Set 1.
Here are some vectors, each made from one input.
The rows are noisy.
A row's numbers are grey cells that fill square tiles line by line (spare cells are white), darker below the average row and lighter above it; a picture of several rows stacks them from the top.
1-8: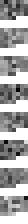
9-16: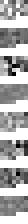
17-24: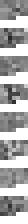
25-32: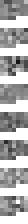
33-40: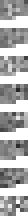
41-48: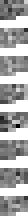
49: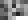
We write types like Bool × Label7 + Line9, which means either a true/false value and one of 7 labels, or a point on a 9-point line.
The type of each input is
(Bool × Bool × Bool + Unit) × Line5.
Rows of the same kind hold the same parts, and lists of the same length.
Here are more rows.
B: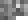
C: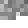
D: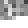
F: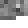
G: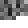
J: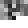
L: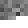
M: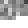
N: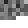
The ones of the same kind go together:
B, F
C, D, G, J, L, M, N

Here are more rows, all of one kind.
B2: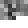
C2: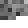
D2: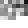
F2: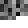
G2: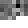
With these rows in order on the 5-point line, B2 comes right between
C2 and G2.
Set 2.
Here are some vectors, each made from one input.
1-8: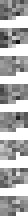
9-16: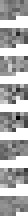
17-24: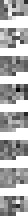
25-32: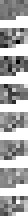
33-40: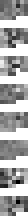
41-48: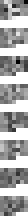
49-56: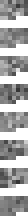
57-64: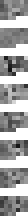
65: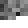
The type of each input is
List2(Line4).
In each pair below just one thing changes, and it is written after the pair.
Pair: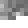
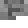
the place on the 4-point line in item 2 of the list
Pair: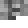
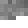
the place on the 4-point line in item 2 of the list
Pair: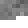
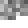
the place on the 4-point line in item 1 of the list
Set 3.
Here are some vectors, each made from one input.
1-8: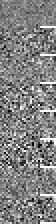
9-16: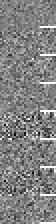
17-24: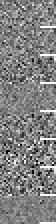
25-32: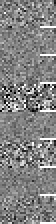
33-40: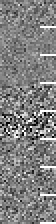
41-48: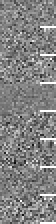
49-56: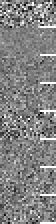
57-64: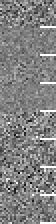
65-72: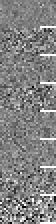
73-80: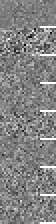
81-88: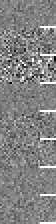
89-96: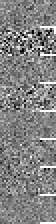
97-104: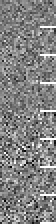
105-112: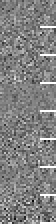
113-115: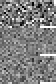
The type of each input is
List2(Line6).
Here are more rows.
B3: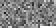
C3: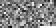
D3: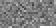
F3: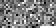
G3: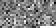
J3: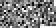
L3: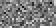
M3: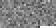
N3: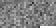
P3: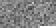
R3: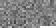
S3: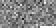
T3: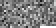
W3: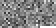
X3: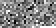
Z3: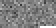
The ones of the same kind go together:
B3, D3, L3, P3, R3, W3, X3, Z3
C3, G3, M3, N3, S3
F3, J3, T3

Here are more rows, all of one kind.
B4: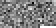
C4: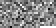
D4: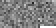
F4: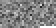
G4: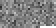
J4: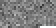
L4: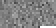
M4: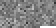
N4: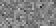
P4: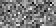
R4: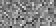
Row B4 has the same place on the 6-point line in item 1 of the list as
C4, D4, L4 and R4.
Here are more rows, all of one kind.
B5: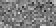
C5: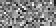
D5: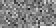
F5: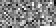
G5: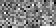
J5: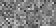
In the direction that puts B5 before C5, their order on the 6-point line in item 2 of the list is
F5, B5, J5, C5, G5, D5.
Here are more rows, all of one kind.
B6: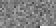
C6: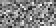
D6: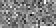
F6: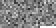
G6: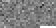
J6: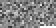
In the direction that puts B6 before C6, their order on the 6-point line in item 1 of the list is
F6, D6, B6, G6, C6, J6.
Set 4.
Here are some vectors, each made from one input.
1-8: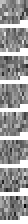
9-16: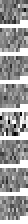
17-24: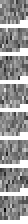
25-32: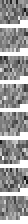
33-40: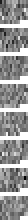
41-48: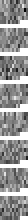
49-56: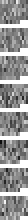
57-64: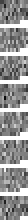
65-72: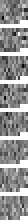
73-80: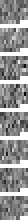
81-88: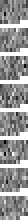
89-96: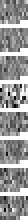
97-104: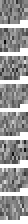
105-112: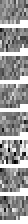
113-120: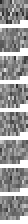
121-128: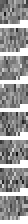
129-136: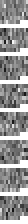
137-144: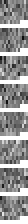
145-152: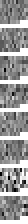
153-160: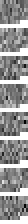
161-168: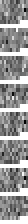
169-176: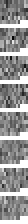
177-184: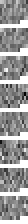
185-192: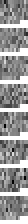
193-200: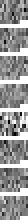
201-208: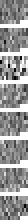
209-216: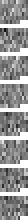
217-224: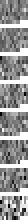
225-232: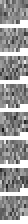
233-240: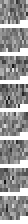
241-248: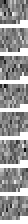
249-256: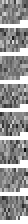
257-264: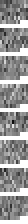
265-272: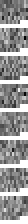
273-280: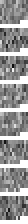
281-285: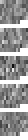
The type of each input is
Label6 × Label6 + Unit.
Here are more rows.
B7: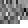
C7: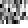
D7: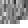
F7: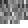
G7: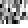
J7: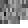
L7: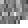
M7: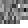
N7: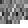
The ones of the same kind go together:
B7, D7, F7, J7, L7, M7, N7
C7, G7

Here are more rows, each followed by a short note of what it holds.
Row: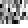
a fixed value
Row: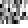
a fixed value
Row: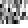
a fixed value
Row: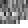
two labels (each one of 6)
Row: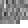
two labels (each one of 6)
